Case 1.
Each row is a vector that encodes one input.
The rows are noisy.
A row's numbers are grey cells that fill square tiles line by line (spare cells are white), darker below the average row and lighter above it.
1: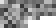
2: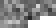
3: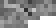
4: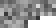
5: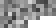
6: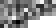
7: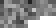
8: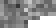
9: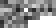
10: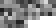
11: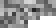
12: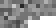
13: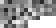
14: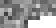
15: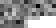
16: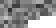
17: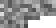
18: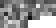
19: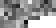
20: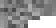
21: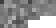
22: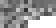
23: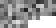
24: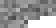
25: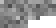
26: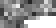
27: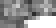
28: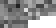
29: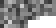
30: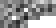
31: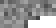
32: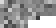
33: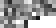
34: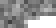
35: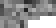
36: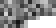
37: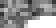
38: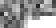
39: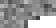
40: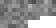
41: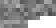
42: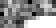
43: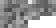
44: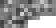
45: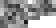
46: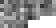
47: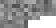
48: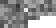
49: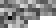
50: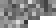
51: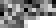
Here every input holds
one of 8 labels.
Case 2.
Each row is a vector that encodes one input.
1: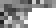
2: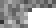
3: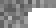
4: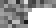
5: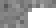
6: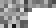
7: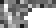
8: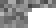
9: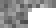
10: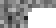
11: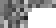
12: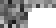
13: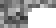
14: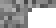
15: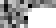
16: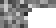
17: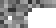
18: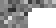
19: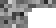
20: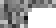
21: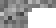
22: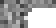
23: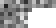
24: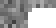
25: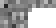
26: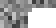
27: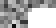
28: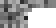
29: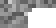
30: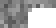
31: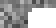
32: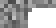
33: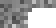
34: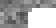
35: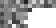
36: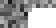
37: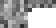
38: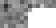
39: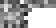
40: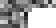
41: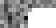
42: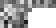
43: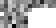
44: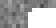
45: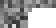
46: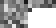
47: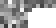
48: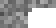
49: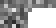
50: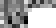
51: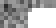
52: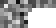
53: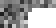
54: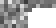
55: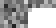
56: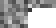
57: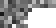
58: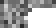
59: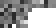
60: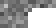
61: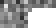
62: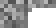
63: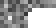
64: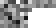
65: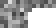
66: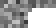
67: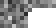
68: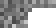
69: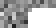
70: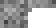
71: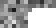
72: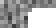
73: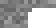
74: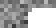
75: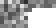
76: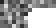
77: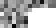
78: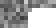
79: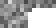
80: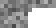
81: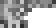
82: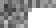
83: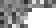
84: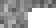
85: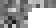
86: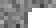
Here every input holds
a point on a 7-point line.
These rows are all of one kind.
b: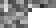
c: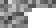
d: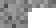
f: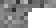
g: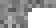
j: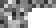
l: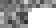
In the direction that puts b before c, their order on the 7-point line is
d, l, g, b, f, j, c.
